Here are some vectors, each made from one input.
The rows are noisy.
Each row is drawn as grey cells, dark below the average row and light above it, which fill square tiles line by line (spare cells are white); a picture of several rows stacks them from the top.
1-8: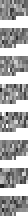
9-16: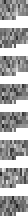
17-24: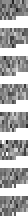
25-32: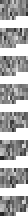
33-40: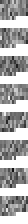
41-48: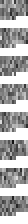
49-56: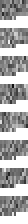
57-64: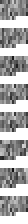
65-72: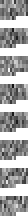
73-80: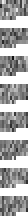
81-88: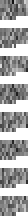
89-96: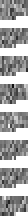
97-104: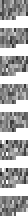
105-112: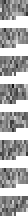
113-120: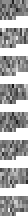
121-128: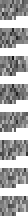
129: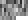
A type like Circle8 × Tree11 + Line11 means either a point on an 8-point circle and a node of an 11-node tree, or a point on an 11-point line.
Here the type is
Bool × Bool × Bool + Line6 + Line8.
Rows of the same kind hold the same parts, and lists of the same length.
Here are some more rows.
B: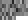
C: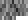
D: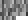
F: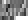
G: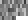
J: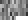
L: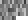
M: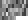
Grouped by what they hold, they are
B, C
D, G, J, L
F, M

